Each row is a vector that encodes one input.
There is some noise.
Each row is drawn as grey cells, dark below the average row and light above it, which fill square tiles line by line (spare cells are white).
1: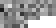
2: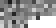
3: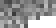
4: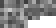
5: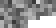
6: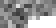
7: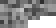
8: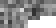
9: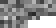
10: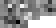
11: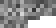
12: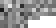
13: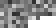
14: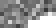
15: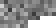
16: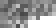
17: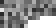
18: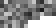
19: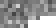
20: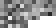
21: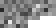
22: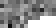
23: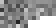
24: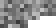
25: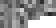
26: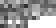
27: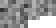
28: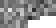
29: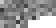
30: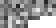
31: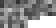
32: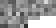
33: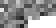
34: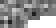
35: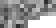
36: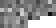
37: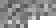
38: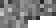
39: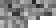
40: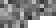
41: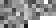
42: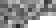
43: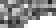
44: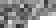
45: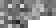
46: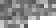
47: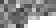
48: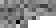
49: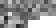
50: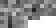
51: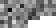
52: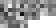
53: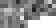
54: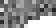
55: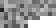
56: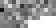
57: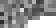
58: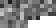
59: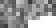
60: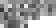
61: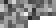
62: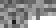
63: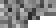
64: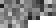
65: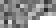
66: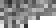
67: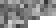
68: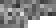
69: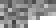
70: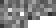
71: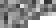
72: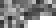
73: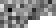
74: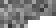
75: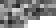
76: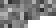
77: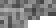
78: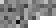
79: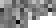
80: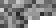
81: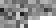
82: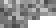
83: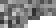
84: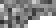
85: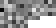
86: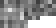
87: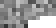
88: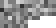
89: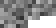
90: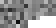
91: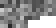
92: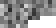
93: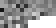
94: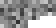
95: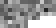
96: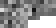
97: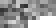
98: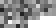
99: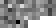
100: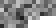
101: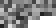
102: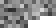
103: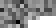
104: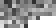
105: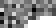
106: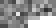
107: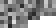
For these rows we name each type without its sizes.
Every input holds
either a point on a line, or a node of a tree.
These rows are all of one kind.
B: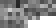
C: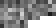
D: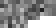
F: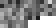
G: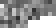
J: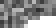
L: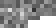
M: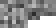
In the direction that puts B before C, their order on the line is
G, M, J, B, C, L, D, F.
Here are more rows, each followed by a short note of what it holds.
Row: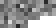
a node of a tree
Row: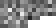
a point on a line
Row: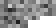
a node of a tree
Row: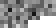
a point on a line
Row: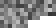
a point on a line
